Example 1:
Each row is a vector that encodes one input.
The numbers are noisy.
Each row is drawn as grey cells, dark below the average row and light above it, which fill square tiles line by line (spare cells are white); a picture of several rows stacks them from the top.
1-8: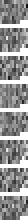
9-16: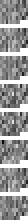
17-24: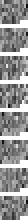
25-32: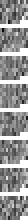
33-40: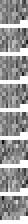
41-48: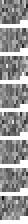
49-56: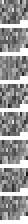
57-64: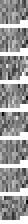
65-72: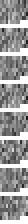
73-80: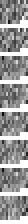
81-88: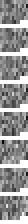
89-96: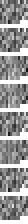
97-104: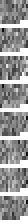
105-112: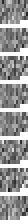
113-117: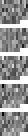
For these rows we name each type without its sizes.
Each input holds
a point on a circle.
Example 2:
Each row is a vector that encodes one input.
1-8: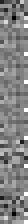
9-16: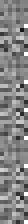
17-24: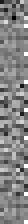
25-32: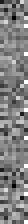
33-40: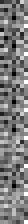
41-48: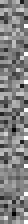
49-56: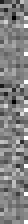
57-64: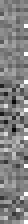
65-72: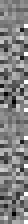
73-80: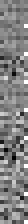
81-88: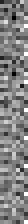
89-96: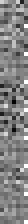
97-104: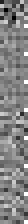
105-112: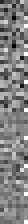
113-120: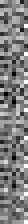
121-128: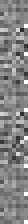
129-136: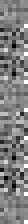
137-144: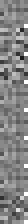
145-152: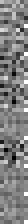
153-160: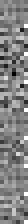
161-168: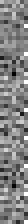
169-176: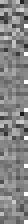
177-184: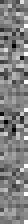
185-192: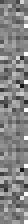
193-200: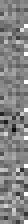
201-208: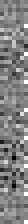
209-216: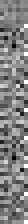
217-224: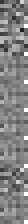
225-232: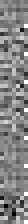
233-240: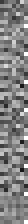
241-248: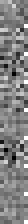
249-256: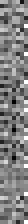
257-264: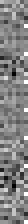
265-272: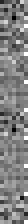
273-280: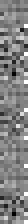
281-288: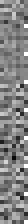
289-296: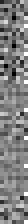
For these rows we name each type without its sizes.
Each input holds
a point on a line.
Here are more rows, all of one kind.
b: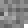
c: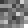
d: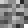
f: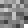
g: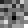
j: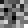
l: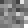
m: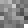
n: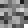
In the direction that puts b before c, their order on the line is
n, d, f, m, b, l, c, g, j.
